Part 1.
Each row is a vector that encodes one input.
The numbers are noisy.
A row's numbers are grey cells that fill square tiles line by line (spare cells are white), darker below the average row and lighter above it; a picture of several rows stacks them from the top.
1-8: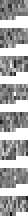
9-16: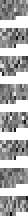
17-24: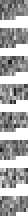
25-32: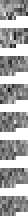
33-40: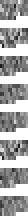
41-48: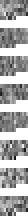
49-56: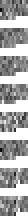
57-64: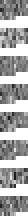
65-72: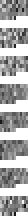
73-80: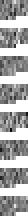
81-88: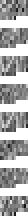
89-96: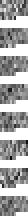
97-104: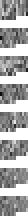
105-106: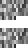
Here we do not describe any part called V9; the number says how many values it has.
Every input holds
either one of 10 labels, or a point on a 5-point line and a value of V9.
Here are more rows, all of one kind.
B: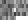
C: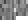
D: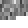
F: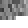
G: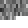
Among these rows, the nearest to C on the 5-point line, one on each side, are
B and F.
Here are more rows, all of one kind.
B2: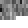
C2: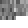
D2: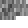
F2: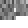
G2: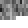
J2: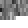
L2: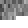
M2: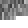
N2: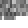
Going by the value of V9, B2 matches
G2 and L2.
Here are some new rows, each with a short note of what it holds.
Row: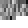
one of 10 labels
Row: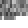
a point on a 5-point line and a value of V9
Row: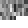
one of 10 labels
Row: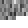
a point on a 5-point line and a value of V9
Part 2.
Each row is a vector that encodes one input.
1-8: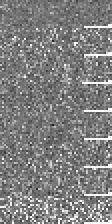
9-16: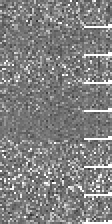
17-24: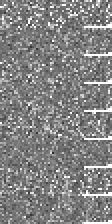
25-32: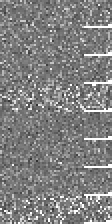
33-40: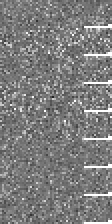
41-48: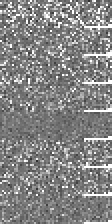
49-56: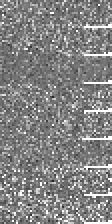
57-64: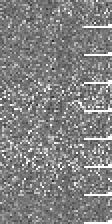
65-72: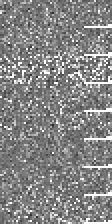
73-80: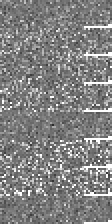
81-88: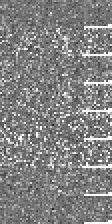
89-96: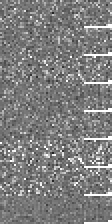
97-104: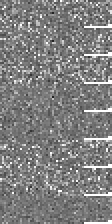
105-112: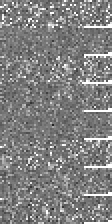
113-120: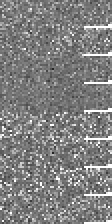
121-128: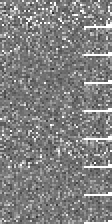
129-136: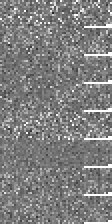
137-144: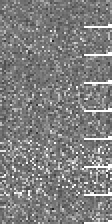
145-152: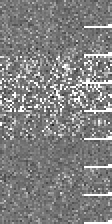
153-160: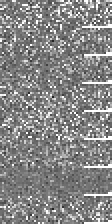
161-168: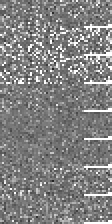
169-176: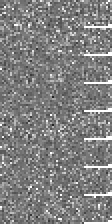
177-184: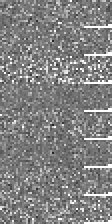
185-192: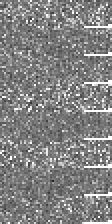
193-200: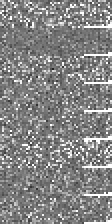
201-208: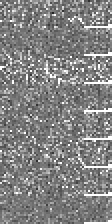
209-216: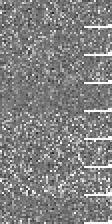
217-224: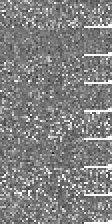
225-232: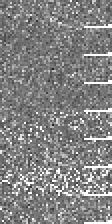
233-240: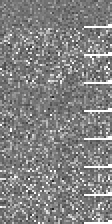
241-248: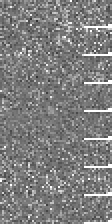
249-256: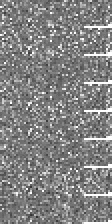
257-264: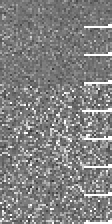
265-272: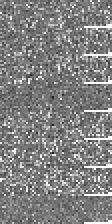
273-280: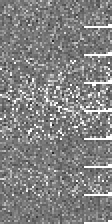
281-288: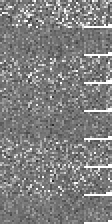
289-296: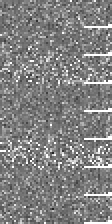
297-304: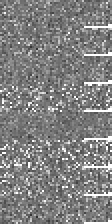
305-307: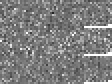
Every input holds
either a point on a 6-point circle and a true/false value, or a point on a 19-point circle, or a fixed value.
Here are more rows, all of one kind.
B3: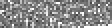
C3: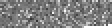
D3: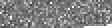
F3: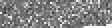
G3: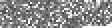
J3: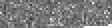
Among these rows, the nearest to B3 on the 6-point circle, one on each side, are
D3 and J3.
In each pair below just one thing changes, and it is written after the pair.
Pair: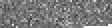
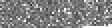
the true/false value
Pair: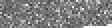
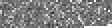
the true/false value
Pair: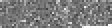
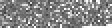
the place on the 6-point circle
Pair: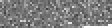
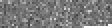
the place on the 6-point circle
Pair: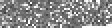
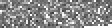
the place on the 6-point circle
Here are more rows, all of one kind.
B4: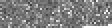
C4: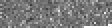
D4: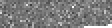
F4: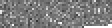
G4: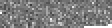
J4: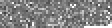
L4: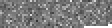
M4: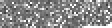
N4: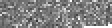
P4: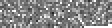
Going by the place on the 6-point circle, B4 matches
C4, G4 and L4.
